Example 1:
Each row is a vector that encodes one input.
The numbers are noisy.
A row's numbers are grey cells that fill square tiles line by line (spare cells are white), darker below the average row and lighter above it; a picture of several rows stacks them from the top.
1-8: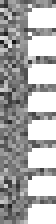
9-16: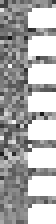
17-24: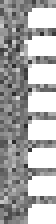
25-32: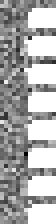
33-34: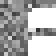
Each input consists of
a node of an 8-node tree.
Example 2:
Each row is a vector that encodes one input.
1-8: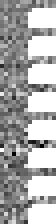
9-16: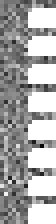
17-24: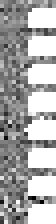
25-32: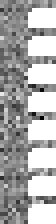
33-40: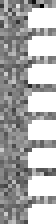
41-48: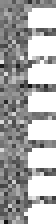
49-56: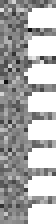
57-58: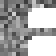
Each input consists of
a point on an 8-point circle.
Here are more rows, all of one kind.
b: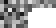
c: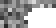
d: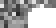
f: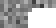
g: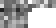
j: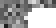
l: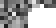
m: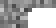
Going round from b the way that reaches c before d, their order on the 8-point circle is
b, c, j, l, d, g, f, m.
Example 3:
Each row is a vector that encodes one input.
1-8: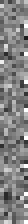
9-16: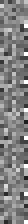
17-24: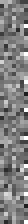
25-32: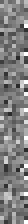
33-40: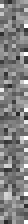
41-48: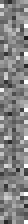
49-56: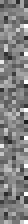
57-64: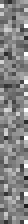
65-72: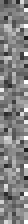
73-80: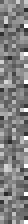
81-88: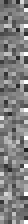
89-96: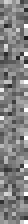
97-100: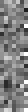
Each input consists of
a point on a 19-point circle.
